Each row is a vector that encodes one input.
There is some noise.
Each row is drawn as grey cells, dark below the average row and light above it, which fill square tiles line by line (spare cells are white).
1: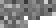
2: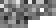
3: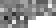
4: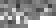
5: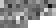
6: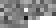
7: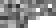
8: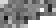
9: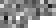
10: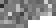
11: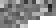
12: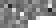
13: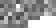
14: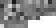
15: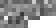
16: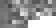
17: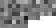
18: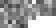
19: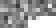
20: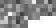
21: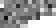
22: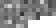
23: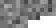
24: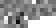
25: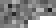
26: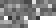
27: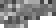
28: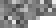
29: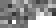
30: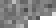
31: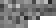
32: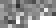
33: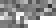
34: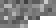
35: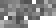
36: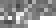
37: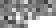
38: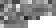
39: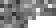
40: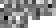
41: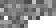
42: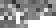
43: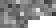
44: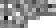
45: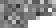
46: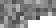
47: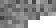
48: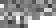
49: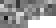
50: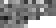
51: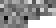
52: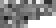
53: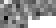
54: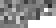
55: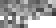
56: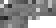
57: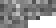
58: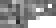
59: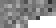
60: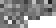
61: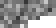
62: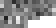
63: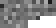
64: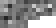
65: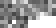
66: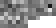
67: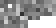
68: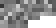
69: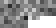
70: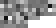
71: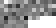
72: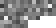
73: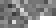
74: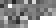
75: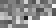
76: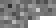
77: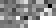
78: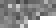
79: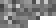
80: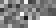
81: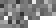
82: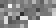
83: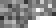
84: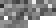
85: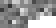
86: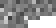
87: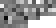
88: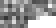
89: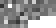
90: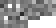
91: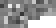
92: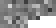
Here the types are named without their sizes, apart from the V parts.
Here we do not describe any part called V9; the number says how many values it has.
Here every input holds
a value of V9, together with either a point on a circle and a true/false value, or a fixed value.
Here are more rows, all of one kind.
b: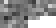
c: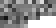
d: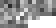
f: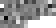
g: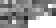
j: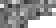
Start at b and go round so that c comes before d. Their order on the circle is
b, g, c, j, f, d.
